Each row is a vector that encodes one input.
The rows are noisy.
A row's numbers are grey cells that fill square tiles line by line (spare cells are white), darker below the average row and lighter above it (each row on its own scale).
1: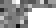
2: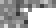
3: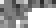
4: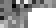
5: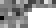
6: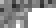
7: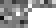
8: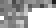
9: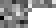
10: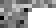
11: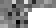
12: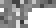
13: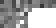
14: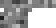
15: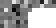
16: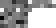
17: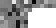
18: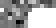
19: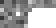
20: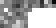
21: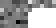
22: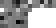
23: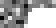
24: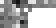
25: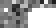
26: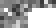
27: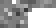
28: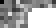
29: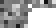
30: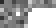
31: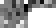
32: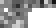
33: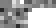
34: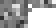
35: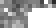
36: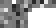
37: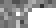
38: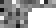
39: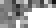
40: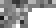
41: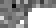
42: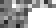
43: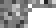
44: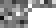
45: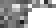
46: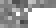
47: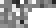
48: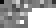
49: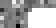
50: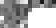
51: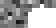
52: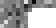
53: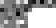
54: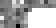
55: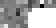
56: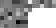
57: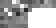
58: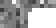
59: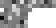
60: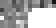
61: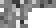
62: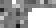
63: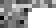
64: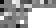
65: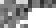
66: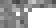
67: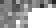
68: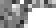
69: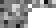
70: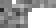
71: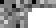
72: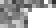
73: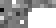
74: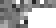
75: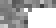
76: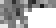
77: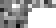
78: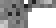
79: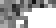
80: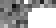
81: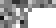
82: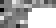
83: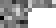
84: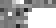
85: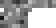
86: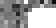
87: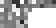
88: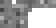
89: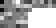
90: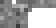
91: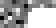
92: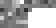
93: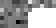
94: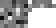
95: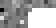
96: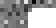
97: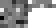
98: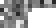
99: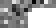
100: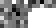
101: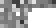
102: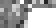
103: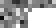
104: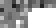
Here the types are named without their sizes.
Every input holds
a node of each of two trees, together with either a fixed value, or a node of a tree.
